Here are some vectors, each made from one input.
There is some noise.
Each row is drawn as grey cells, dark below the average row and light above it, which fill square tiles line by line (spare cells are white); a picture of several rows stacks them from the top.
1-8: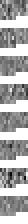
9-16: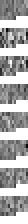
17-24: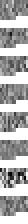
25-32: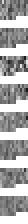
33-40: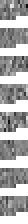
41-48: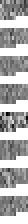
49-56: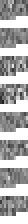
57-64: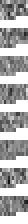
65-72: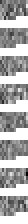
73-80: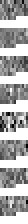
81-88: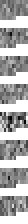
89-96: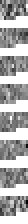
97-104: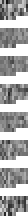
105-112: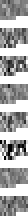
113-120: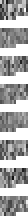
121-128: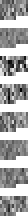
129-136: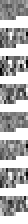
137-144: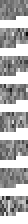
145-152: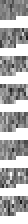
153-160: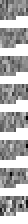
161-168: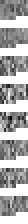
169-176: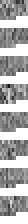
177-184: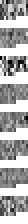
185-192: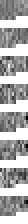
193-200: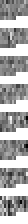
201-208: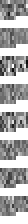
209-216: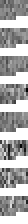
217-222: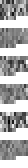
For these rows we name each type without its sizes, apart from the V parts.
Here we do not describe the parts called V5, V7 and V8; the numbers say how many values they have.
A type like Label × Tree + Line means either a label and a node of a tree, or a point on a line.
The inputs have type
(Bool × Circle × Label + V8) × V5 × V7.
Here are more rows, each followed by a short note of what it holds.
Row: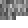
a point on a circle, a label, a true/false value, a value of V5 and a value of V7
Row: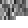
a value of V5, a value of V7 and a value of V8
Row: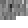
a point on a circle, a label, a true/false value, a value of V5 and a value of V7
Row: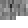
a point on a circle, a label, a true/false value, a value of V5 and a value of V7
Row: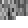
a value of V5, a value of V7 and a value of V8
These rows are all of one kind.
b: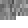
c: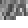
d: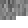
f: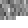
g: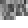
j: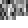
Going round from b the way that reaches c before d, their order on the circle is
b, g, f, c, j, d.
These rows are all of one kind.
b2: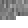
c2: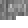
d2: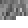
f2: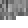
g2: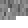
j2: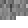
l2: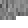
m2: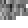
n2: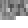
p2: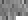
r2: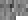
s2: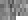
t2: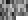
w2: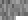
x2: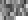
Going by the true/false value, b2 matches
d2, p2, t2 and w2.
